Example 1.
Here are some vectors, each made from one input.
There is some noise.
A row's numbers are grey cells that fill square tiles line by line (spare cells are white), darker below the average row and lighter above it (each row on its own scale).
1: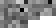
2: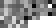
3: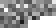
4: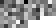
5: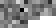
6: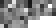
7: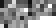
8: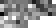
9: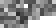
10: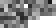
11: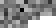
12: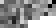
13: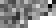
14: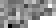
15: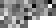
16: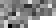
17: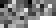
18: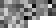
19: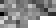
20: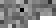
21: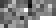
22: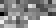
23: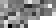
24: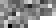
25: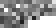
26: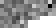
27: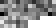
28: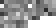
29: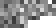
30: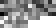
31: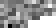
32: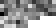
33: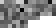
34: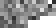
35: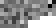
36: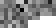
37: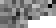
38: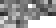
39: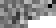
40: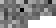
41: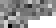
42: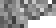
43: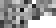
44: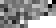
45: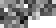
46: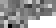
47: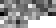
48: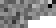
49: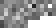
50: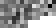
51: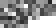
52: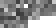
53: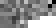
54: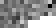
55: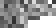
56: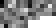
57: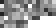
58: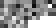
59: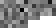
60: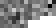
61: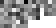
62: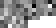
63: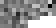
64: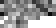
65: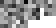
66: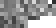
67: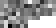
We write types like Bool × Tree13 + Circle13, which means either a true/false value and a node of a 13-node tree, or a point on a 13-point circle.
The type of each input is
Bool × Label8.
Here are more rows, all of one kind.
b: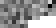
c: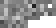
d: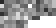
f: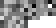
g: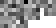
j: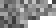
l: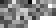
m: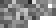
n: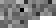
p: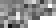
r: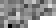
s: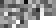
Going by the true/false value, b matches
f, g, n and s.
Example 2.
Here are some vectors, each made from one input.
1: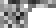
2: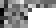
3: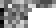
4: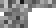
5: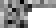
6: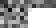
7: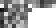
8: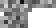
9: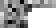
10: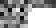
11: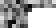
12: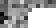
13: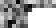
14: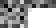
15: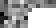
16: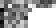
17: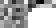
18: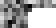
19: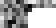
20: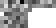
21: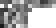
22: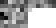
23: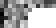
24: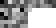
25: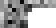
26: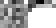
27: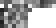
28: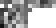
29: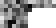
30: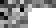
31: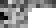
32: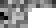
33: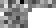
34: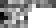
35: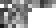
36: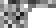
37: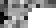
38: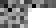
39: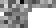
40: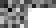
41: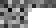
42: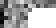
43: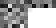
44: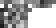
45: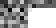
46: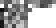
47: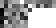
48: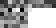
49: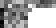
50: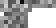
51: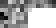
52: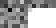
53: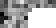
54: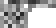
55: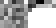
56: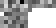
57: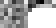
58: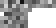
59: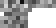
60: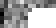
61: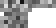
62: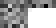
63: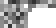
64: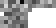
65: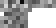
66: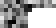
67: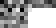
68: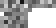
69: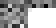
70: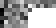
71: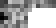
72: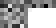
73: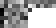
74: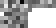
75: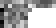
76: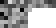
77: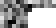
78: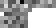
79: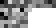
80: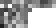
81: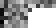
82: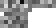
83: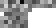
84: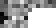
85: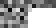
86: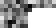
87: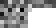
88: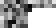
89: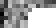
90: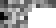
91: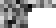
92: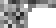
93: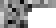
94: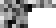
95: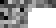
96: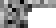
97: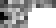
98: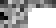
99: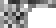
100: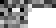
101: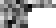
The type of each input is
Line5 + Line13.
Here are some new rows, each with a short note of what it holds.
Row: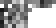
a point on a 13-point line
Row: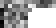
a point on a 13-point line
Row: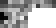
a point on a 13-point line
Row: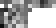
a point on a 13-point line
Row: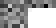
a point on a 13-point line
